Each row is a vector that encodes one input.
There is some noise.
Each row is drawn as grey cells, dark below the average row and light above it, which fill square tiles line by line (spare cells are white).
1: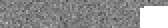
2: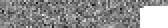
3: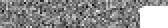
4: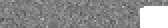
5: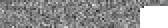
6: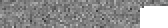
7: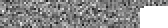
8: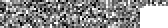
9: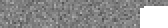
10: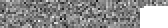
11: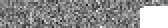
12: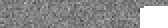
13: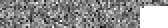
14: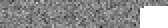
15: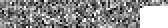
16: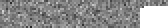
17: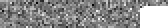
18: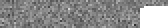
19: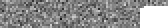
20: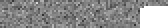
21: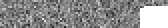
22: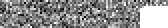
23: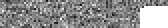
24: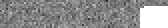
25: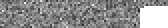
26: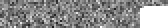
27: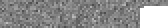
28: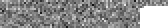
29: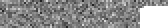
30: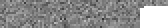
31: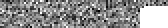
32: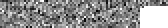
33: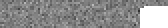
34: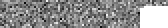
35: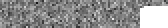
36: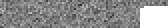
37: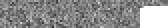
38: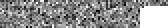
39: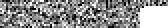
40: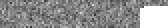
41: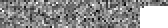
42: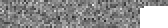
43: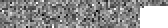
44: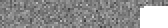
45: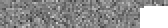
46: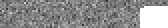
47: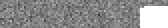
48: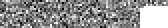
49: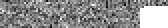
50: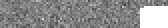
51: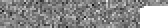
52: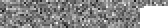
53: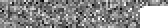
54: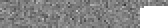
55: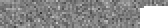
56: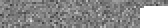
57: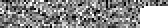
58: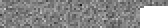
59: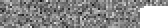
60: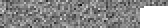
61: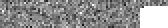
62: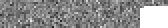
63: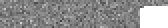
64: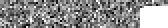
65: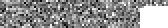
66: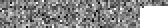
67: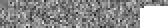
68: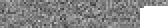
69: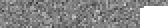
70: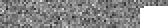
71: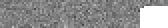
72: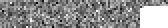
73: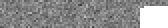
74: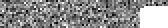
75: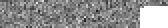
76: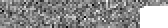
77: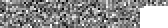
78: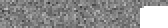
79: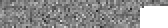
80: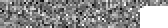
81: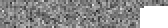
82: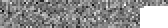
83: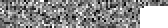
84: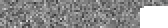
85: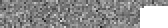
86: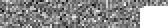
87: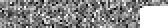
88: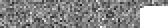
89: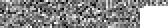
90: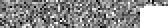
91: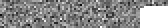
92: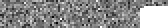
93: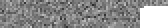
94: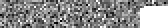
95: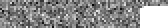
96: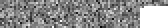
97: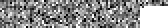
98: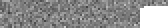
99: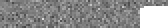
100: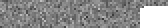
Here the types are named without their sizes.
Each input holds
a label, together with either a fixed value, or a node of a tree.
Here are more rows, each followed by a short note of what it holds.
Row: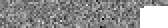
a label
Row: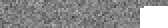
a label and a node of a tree
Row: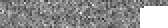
a label
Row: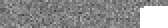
a label and a node of a tree
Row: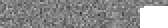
a label and a node of a tree
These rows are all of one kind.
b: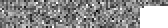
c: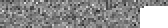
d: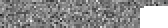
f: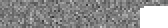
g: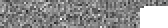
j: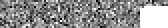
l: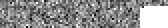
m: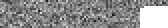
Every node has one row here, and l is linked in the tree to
m.
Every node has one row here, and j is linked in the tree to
f.
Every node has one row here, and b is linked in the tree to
c.
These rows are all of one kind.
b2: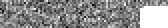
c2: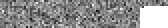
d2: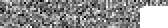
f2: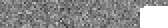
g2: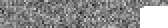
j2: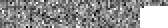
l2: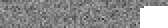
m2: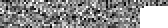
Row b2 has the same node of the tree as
c2 and f2.
